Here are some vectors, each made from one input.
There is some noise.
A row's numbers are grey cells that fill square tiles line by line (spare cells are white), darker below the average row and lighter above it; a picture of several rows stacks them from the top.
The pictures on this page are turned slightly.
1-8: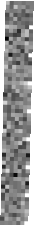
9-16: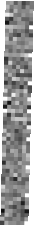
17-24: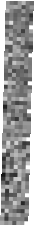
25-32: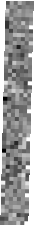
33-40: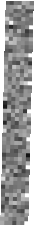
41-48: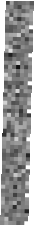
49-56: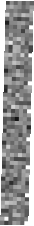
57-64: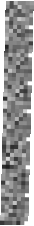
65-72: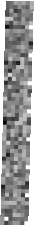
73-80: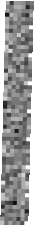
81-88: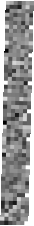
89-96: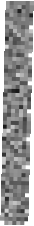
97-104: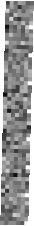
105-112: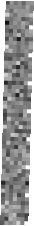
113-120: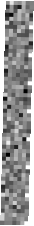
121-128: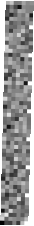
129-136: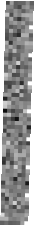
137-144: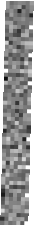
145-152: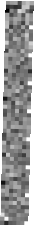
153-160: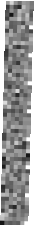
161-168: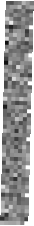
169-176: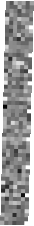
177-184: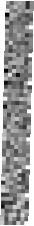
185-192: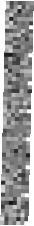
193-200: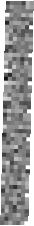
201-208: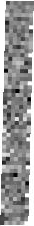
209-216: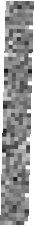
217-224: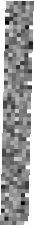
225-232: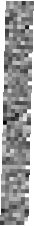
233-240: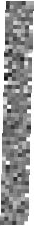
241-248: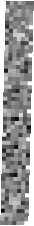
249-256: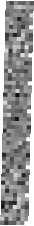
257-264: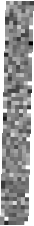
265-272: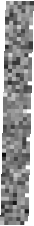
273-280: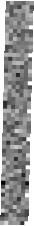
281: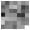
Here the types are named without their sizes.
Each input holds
a point on a line, together with either a point on a line, or a node of a tree.
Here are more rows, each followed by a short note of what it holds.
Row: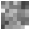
a point on each of two lines
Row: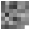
a point on each of two lines
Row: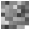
a point on a line and a node of a tree
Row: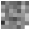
a point on each of two lines
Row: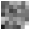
a point on a line and a node of a tree
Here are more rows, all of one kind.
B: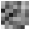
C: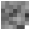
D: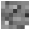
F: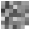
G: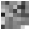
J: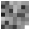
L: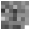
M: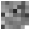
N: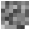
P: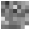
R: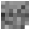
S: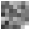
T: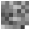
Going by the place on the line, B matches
C, D, N and R.
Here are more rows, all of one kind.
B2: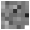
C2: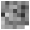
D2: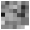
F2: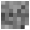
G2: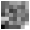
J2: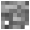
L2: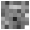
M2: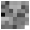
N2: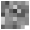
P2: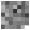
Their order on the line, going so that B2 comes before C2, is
J2, F2, B2, P2, C2, D2, N2, M2, G2, L2.
